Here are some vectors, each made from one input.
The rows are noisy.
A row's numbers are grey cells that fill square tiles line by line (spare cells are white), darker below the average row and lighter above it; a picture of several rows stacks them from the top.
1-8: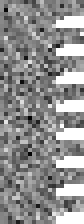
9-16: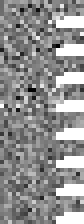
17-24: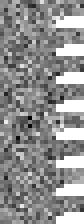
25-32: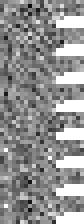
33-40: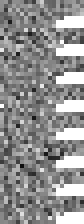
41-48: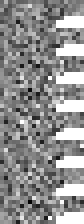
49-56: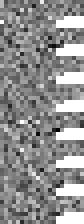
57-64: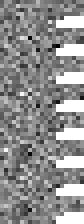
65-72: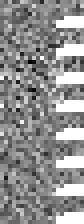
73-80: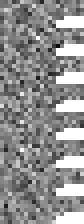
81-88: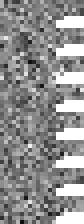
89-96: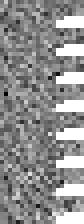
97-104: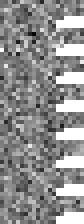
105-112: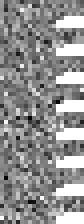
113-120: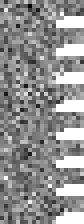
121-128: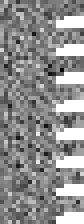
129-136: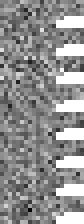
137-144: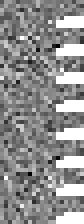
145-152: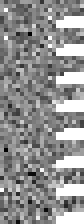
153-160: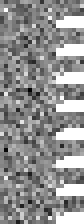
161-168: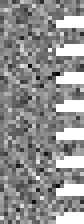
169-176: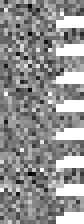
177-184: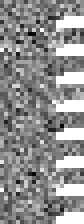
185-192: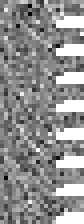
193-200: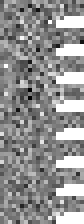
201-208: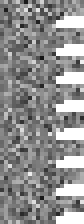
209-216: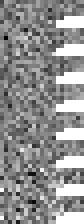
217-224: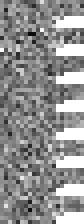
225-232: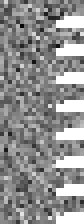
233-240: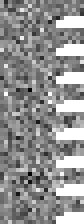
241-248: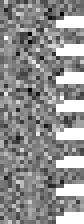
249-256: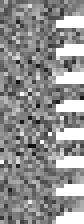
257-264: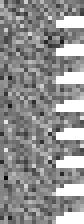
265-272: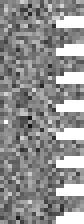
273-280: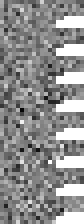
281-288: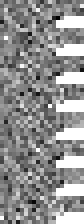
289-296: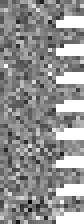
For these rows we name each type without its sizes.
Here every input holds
a point on a circle and a point on a line.
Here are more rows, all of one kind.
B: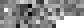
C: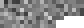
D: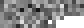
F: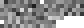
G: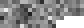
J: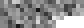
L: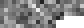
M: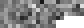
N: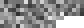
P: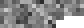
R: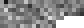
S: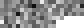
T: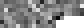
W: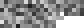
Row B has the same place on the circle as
G, L and P.
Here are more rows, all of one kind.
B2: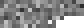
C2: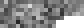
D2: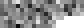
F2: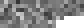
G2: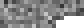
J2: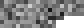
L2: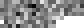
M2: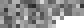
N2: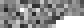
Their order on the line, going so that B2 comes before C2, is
D2, L2, M2, B2, F2, G2, C2, J2, N2.
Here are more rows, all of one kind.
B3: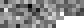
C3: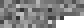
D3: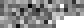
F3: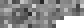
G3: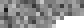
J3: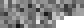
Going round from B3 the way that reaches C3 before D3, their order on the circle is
B3, G3, J3, C3, D3, F3.
